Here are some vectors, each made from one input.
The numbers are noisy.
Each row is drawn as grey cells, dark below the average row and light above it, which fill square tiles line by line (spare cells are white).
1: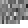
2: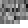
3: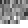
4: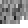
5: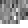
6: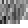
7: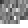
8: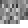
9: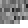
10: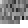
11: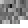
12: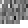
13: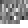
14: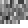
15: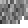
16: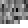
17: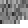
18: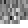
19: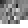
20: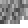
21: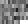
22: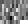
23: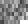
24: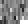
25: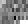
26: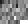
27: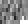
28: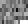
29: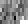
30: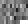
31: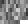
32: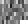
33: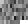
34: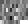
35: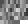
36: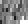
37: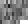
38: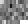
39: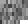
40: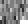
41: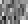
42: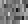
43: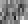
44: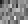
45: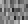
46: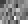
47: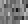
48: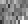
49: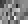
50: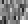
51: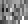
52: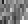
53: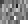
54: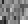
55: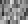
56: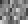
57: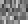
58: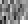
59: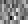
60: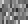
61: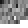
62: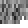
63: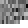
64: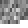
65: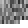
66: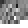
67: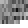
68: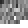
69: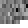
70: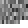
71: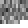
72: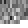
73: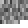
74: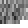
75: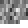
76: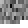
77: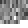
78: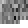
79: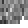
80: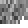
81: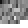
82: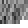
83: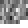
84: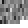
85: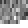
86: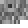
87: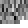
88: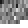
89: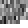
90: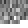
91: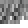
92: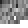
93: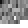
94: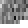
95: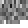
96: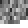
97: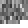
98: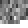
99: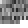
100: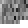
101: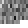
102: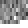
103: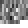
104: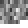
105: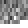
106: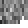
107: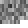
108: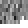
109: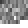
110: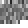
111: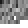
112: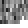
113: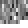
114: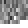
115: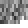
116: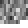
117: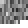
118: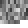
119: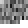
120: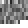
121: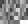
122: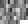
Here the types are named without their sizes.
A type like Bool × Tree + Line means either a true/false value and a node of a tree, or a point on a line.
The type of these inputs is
Label × Line + Tree.
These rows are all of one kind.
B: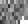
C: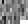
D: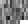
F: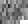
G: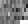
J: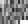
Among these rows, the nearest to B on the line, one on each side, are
C and F.
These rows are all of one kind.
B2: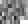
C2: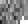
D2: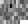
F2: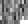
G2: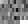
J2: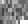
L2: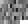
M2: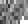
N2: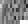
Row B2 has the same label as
D2, G2 and L2.
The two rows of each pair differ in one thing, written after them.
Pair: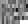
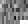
the label
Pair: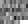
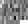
the label
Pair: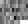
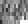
the place on the line
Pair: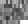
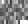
the label
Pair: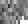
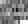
the place on the line
